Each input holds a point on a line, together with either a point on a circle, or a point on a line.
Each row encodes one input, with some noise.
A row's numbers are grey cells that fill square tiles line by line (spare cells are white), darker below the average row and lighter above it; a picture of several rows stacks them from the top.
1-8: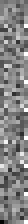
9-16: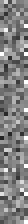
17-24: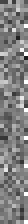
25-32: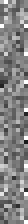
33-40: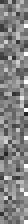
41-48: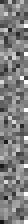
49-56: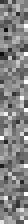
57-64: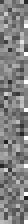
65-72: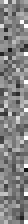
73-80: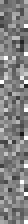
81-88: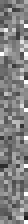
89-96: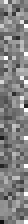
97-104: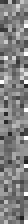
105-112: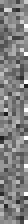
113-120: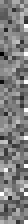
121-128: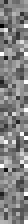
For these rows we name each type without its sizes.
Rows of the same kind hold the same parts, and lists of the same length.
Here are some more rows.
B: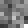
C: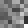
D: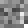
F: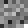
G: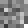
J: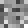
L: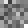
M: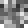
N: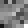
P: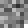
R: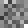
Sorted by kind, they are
B, C, D, F, G, J, N
L, M, P, R

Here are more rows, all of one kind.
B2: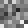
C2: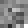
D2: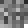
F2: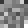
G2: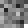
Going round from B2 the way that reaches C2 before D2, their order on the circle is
B2, C2, F2, G2, D2.
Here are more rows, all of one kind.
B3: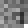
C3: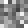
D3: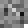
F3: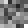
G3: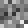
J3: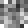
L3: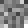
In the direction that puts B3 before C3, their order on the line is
L3, B3, D3, F3, G3, C3, J3.
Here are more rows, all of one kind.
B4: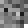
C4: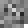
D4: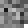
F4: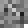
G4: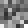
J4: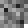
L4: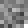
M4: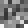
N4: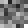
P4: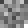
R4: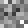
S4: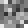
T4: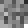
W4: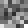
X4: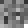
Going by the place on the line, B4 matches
C4, D4, F4 and J4.
